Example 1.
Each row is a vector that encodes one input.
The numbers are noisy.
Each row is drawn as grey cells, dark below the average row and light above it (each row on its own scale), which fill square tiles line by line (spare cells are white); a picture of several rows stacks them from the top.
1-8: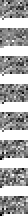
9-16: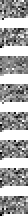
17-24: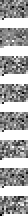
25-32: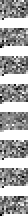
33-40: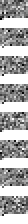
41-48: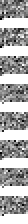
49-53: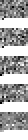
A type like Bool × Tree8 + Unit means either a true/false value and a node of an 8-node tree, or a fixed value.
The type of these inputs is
Line9.
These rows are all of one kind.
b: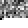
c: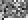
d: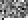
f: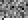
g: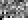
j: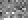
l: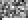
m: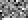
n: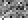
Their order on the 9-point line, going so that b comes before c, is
g, b, l, m, j, n, f, d, c.
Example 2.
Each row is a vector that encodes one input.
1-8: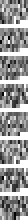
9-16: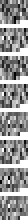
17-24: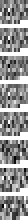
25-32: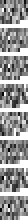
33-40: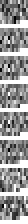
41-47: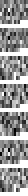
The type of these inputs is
Bool × Bool × Bool.
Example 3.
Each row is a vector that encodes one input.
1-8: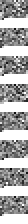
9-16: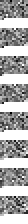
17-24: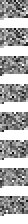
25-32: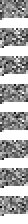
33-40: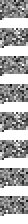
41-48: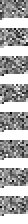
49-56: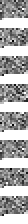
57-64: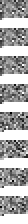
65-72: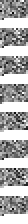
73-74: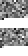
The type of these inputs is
Line7.
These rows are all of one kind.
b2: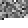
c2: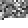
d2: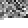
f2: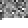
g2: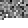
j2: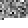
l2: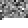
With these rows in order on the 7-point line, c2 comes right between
b2 and j2.
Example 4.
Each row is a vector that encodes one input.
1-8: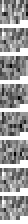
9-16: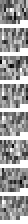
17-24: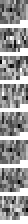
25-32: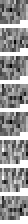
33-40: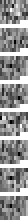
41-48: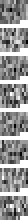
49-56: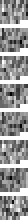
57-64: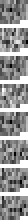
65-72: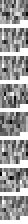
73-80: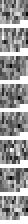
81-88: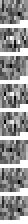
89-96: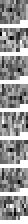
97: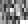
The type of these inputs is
Circle13.
